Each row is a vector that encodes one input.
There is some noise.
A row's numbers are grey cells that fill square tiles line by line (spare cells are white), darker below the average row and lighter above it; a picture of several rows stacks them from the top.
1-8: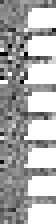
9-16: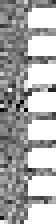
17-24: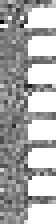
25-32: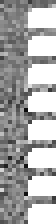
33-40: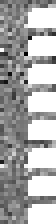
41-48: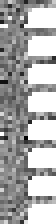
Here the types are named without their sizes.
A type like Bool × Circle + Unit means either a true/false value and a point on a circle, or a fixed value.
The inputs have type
List(Line).
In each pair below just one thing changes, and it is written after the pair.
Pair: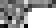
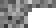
the place on the line in item 1 of the list
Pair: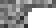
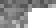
the place on the line in item 1 of the list
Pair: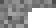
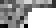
the place on the line in item 2 of the list
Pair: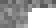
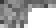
the place on the line in item 1 of the list
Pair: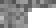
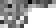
the place on the line in item 2 of the list
